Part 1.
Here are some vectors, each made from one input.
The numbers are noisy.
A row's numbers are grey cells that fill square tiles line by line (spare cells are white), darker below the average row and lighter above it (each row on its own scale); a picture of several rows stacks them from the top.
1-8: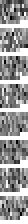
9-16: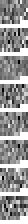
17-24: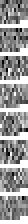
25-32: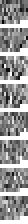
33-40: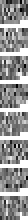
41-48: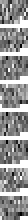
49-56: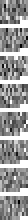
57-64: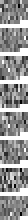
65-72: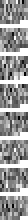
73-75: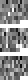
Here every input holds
a point on a 6-point circle and a point on a 10-point line.
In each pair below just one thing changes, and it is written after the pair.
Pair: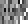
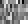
the place on the 10-point line
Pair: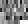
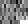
the place on the 10-point line
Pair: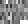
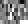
the place on the 6-point circle
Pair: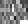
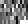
the place on the 10-point line
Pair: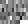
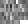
the place on the 10-point line
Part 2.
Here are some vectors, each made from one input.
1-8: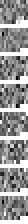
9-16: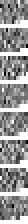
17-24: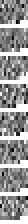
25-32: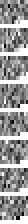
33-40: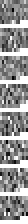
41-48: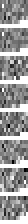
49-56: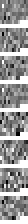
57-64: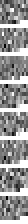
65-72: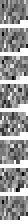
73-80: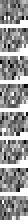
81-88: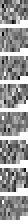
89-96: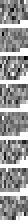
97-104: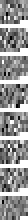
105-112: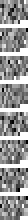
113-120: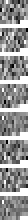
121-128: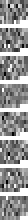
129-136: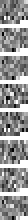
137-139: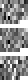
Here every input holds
a point on a 6-point circle and a point on a 9-point circle.
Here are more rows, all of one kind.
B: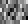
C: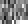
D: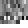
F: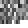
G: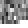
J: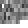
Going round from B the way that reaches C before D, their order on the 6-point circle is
B, J, C, G, F, D.
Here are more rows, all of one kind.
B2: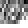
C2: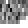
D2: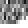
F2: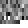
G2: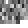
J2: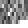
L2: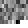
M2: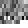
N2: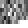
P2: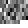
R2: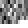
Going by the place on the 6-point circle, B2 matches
J2, N2 and R2.
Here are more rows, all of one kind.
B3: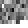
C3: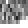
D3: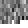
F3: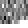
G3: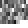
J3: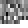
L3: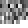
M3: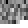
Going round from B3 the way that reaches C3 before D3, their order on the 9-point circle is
B3, C3, L3, M3, G3, J3, D3, F3.
